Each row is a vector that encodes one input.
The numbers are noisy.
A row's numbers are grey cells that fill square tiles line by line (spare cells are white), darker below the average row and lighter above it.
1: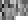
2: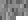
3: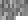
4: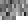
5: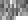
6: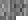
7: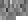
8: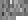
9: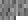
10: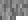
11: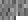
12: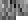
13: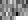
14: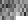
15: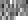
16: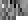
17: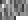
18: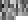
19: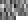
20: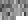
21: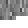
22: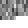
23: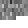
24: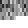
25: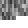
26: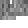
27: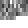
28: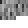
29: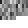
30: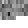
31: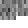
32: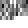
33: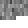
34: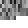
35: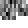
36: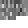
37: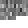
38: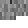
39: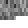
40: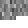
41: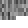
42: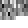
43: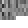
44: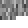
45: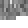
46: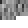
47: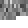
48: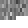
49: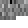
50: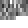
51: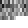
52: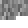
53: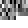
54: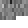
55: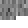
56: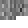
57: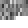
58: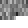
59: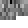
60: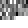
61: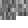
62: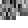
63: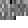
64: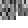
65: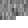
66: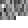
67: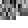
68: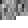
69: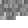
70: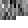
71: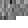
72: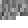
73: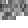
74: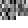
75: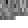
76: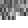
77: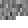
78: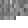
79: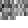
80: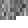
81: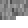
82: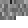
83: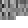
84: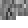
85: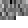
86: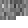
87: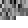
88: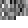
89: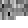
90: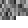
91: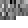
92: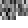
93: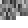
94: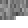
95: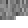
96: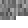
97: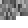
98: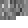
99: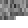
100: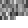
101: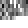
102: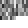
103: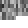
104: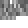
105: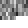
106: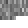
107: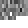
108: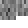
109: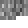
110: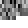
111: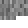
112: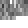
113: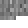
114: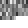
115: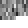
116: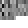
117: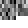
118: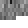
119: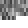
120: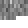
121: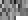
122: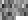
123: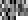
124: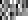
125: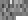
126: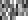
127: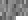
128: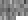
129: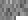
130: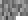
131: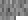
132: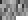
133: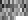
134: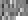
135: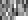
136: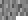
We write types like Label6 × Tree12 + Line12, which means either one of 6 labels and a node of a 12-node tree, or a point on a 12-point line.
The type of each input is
Bool × Bool × Bool × Circle5 + Line5 + List2(Line3 × Line3).
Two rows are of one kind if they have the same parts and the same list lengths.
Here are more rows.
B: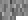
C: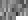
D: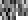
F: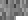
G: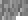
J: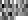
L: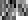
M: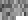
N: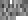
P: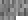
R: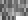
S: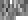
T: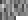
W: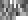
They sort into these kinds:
B, C, F
D, N, P, S, W
G
J, L, M, R
T

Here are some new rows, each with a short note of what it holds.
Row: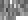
a list of two items
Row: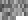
a point on a 5-point line
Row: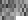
a point on a 5-point line
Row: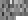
a list of two items
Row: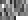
the empty list
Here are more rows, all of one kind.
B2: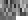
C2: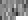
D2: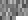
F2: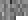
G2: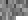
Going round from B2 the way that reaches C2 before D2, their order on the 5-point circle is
B2, C2, F2, G2, D2.
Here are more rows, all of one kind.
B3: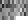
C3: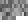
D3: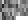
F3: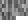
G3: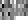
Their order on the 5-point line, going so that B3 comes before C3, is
B3, C3, G3, F3, D3.
